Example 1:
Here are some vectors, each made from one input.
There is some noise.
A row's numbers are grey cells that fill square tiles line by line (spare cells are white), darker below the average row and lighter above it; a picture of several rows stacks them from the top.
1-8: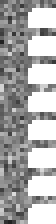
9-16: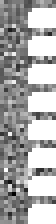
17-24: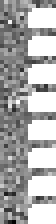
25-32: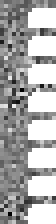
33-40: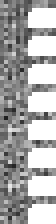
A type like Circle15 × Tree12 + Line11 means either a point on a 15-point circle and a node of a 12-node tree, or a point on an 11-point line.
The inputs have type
Line9.
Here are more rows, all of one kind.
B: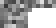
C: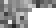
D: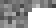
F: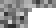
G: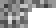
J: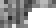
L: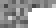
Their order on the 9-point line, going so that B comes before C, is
D, J, B, L, G, F, C.
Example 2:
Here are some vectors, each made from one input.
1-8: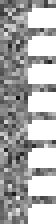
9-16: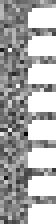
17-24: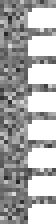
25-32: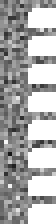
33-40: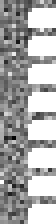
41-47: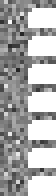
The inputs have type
Circle9.
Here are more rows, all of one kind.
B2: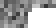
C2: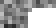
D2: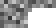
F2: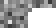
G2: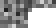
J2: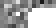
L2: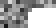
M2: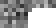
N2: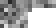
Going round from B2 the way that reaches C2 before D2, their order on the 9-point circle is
B2, M2, G2, L2, C2, F2, J2, D2, N2.
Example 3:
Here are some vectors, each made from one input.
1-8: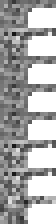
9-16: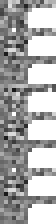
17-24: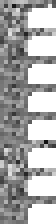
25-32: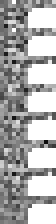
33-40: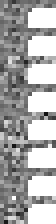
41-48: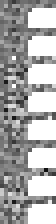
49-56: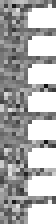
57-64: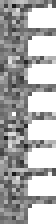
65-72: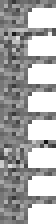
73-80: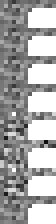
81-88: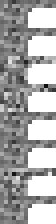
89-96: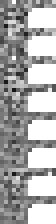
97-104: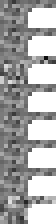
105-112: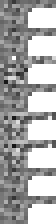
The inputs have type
Label5.
